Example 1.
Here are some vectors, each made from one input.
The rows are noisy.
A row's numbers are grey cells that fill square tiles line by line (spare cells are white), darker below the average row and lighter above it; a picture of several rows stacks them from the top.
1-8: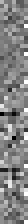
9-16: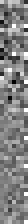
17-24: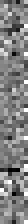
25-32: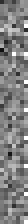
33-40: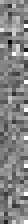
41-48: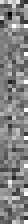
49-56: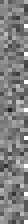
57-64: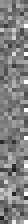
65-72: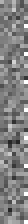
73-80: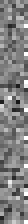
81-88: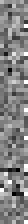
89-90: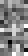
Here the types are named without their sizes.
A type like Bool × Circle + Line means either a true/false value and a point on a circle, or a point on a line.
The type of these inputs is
Circle.
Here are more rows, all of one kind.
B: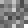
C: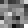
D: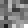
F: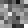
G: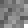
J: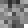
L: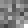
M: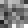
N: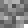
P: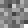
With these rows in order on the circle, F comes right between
B and J.
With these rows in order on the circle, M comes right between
D and G.
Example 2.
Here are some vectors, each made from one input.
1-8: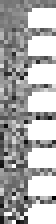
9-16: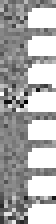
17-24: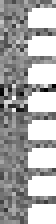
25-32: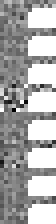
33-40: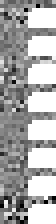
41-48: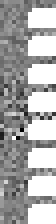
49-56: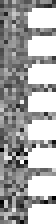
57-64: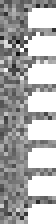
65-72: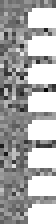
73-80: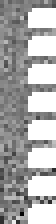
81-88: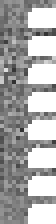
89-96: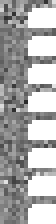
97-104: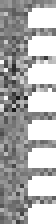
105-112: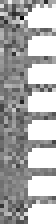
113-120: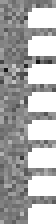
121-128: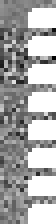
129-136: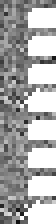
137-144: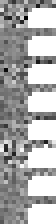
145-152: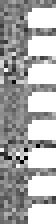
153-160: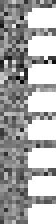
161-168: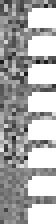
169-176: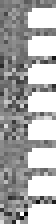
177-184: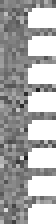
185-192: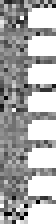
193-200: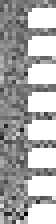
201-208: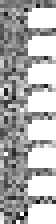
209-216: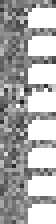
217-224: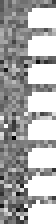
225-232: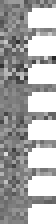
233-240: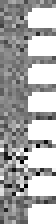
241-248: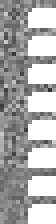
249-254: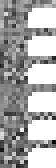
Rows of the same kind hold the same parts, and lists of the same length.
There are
2 kinds of row.
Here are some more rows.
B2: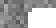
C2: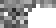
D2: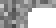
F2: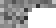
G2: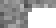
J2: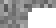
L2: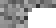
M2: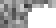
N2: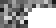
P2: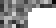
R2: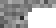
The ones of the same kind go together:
B2, C2, D2, F2, J2, L2, N2, P2, R2
G2, M2

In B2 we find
three true/false values.
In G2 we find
a fixed value.
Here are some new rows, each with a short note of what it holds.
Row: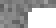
three true/false values
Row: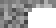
a fixed value
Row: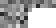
a fixed value
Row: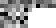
a fixed value
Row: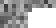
three true/false values
